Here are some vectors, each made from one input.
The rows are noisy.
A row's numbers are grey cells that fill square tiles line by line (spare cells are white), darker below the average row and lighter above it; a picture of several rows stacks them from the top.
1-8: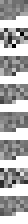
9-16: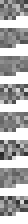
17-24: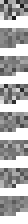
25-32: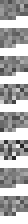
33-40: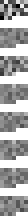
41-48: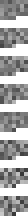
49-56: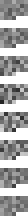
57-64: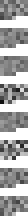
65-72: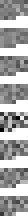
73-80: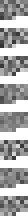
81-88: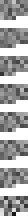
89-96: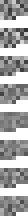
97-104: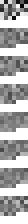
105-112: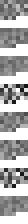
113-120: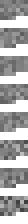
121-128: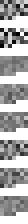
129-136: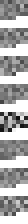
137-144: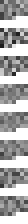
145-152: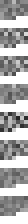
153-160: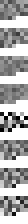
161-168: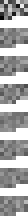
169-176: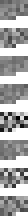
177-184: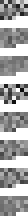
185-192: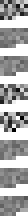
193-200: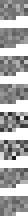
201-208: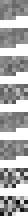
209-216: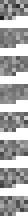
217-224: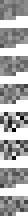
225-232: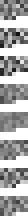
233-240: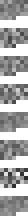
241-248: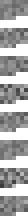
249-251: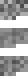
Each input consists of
either a node of a 10-node tree, or three true/false values.
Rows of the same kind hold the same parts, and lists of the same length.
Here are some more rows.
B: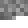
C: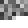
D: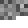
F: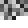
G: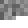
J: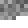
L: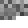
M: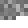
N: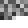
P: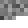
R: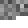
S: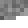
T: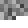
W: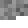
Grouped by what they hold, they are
B, C, G, J, M, N, P, S
D, F, L, R, T, W

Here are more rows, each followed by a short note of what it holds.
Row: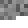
a node of a 10-node tree
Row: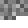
a node of a 10-node tree
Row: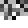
a node of a 10-node tree
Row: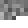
a node of a 10-node tree
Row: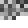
three true/false values
